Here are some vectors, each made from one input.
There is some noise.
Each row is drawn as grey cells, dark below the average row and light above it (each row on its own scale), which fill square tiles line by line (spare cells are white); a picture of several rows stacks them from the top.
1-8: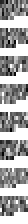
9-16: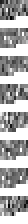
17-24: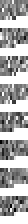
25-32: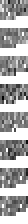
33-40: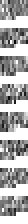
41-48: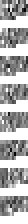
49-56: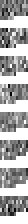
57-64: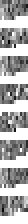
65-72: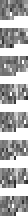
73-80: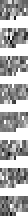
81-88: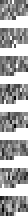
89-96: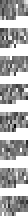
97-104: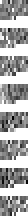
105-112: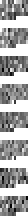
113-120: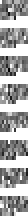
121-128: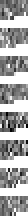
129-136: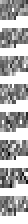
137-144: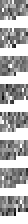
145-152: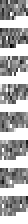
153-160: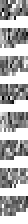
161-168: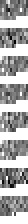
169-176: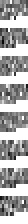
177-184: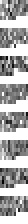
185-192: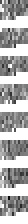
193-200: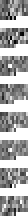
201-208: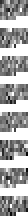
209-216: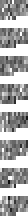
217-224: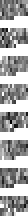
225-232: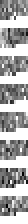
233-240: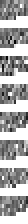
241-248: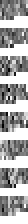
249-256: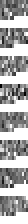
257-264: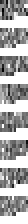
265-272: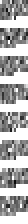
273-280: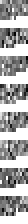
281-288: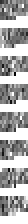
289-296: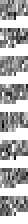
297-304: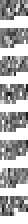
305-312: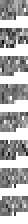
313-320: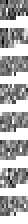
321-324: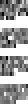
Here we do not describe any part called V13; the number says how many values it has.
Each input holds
either one of 6 labels, or a true/false value and a value of V13.
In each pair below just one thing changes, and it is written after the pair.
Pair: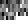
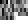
the value of V13
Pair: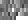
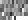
the value of V13
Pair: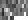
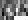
the value of V13
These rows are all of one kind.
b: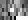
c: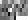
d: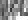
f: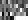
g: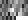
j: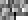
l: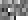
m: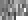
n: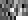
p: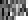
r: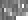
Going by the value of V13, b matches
f, g and n.
